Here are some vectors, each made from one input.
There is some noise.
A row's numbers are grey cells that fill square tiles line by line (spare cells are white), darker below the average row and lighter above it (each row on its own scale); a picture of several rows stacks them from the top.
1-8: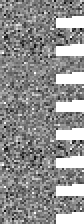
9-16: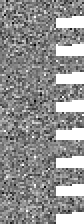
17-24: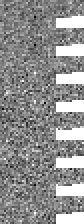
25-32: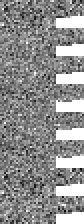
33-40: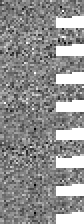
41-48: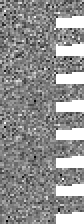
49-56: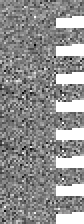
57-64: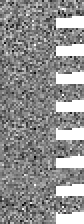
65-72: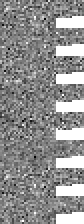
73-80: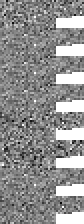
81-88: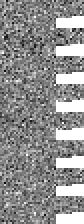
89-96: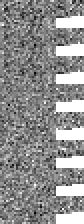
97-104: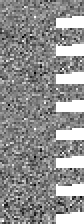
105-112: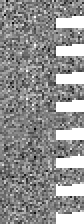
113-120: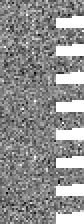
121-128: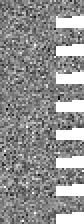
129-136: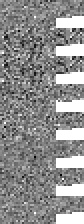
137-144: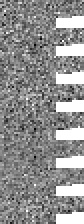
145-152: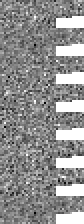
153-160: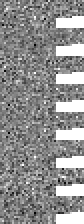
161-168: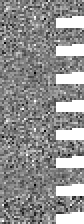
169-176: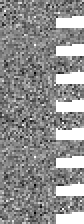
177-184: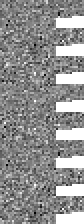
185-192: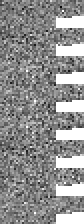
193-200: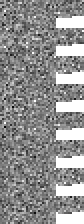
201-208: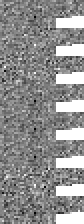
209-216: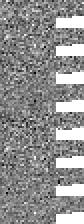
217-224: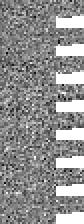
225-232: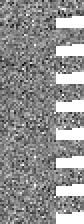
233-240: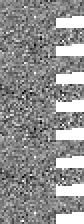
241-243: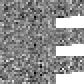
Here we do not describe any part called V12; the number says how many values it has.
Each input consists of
either a point on a 5-point line and a true/false value, or a value of V12.
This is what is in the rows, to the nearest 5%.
About 45% of them hold a point on a 5-point line and a true/false value. The rest hold a value of V12.
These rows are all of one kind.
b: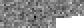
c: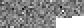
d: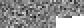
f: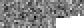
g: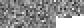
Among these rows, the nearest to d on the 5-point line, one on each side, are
b and g.
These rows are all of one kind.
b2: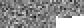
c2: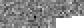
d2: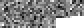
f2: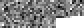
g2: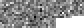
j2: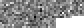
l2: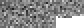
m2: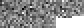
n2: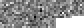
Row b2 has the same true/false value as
l2 and m2.
